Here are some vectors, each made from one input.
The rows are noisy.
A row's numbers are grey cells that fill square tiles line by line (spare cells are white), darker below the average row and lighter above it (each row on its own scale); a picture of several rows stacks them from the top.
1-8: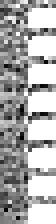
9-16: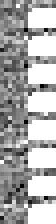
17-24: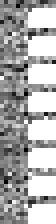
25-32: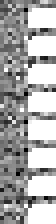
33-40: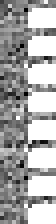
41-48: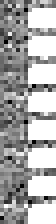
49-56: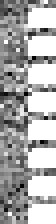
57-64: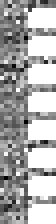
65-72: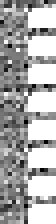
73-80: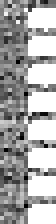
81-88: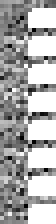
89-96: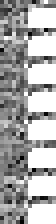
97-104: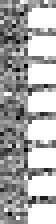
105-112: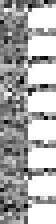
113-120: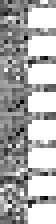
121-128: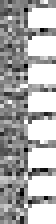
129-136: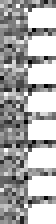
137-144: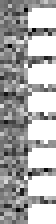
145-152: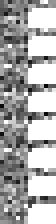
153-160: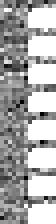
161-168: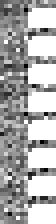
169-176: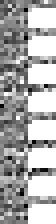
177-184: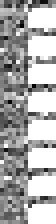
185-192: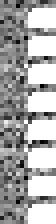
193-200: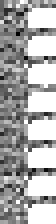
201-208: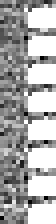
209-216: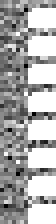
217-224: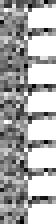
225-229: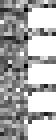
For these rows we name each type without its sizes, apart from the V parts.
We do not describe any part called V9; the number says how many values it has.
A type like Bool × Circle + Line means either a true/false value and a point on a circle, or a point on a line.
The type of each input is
List(Bool × V9).
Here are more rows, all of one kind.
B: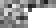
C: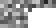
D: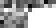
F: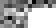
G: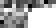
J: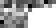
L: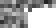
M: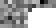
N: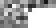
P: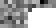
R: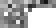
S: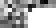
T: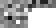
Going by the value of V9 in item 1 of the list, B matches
D, G, J and N.
